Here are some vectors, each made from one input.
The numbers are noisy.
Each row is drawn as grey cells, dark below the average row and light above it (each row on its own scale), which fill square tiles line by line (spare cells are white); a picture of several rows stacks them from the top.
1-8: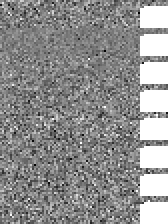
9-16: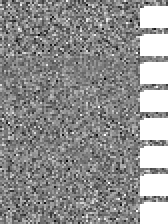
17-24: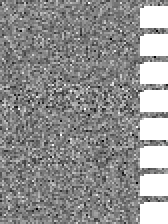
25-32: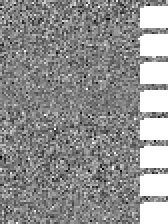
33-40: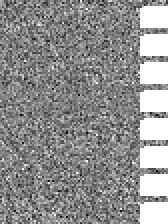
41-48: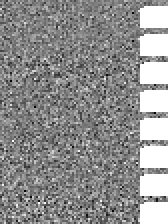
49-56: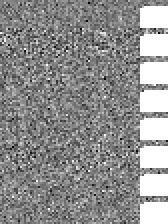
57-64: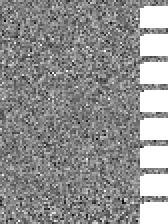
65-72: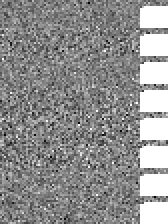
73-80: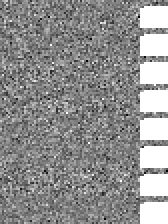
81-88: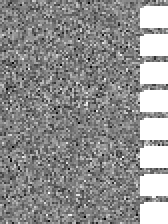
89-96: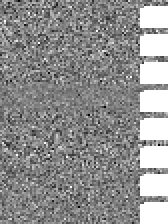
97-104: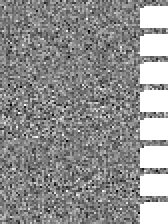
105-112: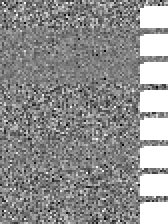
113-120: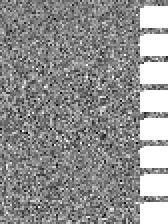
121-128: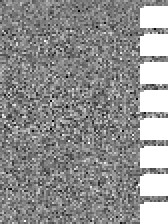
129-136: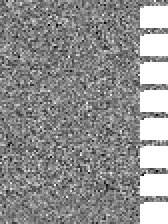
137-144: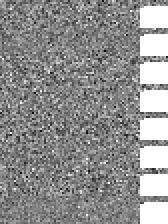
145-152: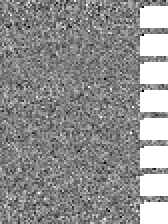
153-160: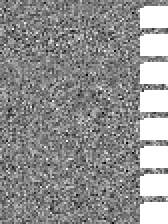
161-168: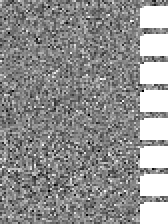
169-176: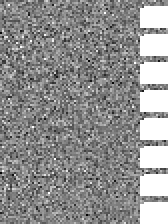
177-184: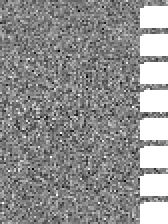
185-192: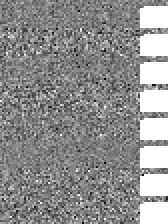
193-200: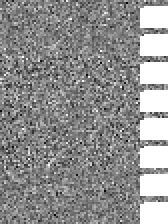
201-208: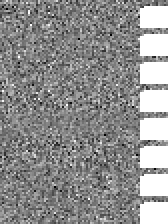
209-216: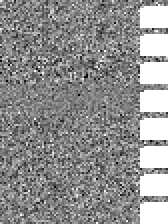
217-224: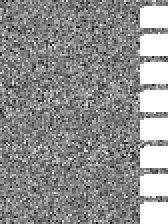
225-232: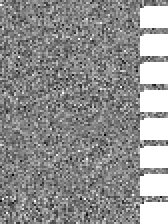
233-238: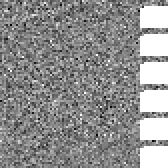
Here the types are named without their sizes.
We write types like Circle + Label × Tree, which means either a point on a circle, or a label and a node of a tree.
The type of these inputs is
(Bool × Bool × Bool × Bool × Label × Line + Tree) × Label × Label.
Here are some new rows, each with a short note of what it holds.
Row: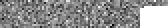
two labels and a node of a tree
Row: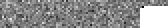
three labels, a point on a line and four true/false values
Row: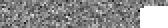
three labels, a point on a line and four true/false values
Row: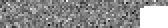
two labels and a node of a tree
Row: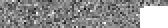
three labels, a point on a line and four true/false values
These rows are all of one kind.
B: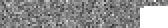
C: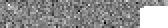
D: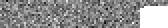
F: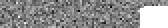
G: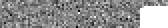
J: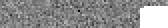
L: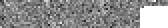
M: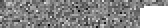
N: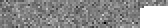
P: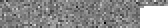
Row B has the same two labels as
C, G and J.
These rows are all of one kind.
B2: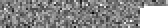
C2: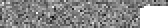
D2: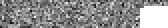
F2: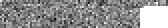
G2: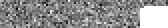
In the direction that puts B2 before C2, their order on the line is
B2, G2, D2, C2, F2.
